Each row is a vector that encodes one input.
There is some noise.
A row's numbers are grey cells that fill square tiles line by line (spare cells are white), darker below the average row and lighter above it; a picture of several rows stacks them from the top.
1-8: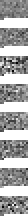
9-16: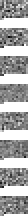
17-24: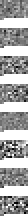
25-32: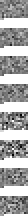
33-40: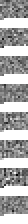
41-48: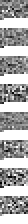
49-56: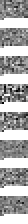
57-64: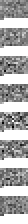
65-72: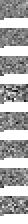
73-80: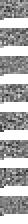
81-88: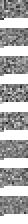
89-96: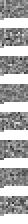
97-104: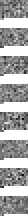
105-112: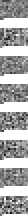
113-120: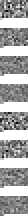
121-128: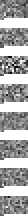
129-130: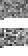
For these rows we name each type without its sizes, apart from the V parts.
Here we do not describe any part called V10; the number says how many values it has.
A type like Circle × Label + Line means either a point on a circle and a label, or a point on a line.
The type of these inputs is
Bool × Bool × Bool × V10 + Tree + Unit.
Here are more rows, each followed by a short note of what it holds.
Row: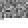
a node of a tree
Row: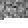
a node of a tree
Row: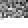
three true/false values and a value of V10
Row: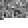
three true/false values and a value of V10
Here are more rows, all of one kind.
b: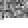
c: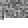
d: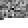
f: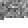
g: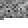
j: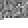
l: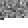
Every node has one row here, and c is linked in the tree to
f.
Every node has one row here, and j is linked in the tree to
b.
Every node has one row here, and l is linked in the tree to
b, d and f.
